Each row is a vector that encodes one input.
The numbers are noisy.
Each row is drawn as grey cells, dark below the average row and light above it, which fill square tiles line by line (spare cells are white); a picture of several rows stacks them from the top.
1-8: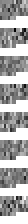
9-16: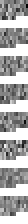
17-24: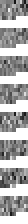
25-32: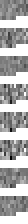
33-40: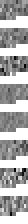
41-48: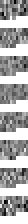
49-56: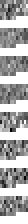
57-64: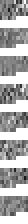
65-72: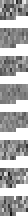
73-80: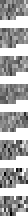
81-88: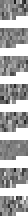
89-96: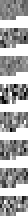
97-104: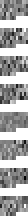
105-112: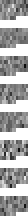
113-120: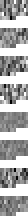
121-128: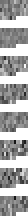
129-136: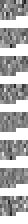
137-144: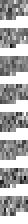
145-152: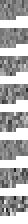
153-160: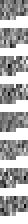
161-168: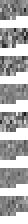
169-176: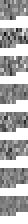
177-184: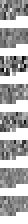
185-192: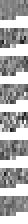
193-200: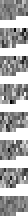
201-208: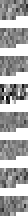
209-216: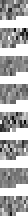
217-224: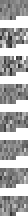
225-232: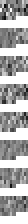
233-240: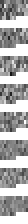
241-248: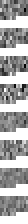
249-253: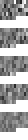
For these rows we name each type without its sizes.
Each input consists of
a label, together with a list of points on a line.
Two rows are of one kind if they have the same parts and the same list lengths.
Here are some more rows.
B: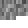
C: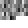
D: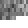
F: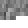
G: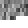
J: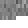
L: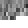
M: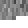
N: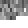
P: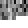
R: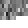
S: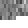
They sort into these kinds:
B, C, F, G, J, M, S
D, L
N, P, R

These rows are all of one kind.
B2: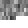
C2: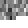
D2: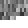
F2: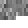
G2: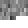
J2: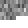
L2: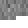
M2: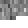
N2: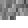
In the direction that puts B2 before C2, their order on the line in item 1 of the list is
G2, M2, D2, L2, F2, N2, J2, B2, C2.
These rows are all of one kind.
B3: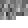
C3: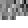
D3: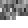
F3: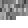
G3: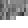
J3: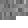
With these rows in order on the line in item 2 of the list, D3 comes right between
C3 and J3.
